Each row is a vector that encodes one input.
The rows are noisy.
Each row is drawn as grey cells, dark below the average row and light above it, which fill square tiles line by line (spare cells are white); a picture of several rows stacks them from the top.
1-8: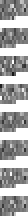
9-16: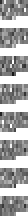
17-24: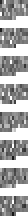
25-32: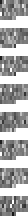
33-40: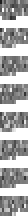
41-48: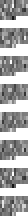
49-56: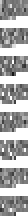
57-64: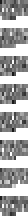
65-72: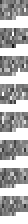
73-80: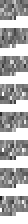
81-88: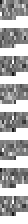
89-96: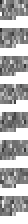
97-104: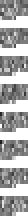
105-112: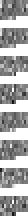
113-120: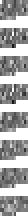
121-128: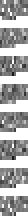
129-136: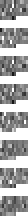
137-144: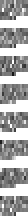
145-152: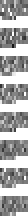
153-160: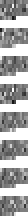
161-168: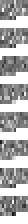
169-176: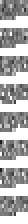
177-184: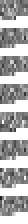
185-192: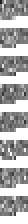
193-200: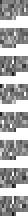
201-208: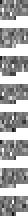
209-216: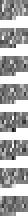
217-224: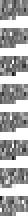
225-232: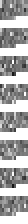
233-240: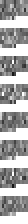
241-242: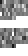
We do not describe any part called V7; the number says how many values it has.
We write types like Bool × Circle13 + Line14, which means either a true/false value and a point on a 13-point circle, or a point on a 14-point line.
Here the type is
Bool × V7 + List2(Line6).
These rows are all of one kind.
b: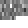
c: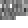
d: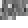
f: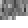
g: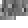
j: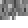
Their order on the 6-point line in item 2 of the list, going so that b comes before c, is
b, j, f, d, c, g.
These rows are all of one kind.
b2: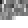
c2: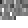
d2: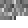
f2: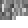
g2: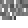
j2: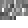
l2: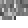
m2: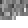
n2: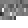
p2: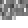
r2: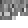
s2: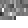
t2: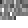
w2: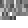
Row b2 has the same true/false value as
f2, m2, p2 and r2.
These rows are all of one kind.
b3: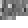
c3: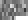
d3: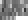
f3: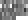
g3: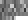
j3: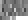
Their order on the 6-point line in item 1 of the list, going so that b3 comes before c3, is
j3, b3, d3, g3, c3, f3.
